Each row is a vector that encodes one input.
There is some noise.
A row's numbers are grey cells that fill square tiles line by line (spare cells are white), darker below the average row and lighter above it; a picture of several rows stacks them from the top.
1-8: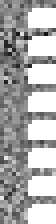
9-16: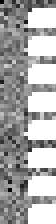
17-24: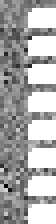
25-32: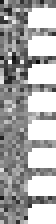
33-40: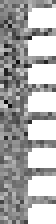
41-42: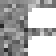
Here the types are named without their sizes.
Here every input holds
a label and a true/false value.
